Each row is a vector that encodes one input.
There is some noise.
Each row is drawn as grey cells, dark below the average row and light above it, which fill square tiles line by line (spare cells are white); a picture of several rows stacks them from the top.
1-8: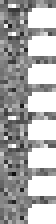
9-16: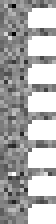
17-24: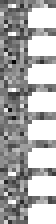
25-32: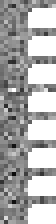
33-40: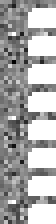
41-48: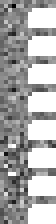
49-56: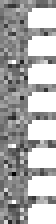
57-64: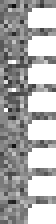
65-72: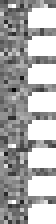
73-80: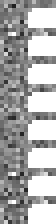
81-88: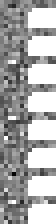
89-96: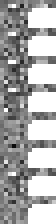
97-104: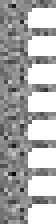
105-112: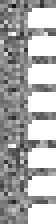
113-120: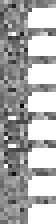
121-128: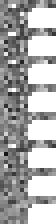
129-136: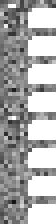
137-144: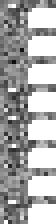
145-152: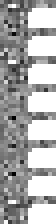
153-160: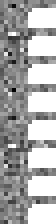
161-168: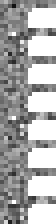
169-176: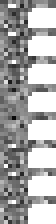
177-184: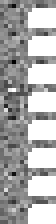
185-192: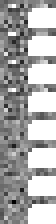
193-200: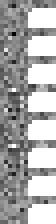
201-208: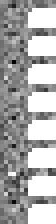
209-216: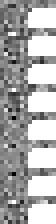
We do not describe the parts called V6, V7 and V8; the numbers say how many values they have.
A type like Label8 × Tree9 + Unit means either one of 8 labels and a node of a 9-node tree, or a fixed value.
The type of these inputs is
Bool × V8 + (Line4 + V6) × Line5 × V7.
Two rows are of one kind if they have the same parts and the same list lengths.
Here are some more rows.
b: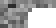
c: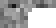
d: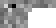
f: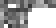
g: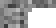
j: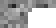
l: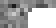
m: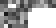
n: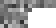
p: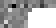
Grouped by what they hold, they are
b, c, g, j, l
d, n, p
f, m

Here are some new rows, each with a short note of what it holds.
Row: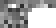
a true/false value and a value of V8
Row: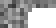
a point on a 4-point line, a point on a 5-point line and a value of V7
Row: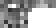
a true/false value and a value of V8
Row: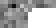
a point on a 4-point line, a point on a 5-point line and a value of V7
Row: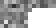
a point on a 5-point line, a value of V6 and a value of V7
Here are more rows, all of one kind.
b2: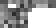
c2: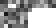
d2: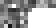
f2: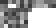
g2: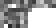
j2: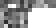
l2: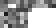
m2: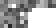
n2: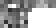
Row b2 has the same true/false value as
d2, m2 and n2.
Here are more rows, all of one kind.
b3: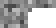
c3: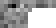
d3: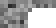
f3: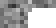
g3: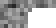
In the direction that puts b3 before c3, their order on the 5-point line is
b3, f3, d3, c3, g3.
